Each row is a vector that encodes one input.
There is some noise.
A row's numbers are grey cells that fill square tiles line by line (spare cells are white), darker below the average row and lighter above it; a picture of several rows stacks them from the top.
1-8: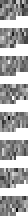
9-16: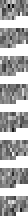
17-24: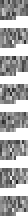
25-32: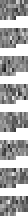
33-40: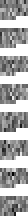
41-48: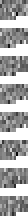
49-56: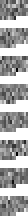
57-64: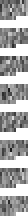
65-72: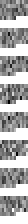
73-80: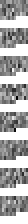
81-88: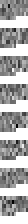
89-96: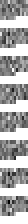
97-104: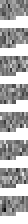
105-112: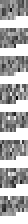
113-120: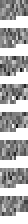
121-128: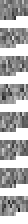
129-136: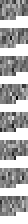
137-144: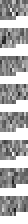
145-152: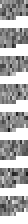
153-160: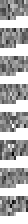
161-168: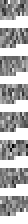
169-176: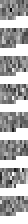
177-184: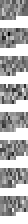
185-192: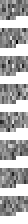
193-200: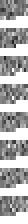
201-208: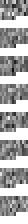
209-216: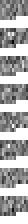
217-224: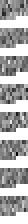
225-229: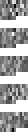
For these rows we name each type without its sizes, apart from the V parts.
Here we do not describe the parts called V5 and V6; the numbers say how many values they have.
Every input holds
either a point on a circle and a label, or a true/false value and a value of V6, or a value of V5.
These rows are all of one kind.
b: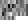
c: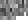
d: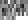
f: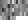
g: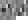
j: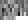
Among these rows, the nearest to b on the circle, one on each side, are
c and g.
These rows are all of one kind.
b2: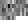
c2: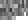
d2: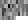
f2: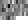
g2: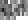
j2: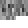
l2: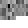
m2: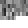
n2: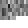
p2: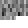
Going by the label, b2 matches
d2, f2, l2 and n2.
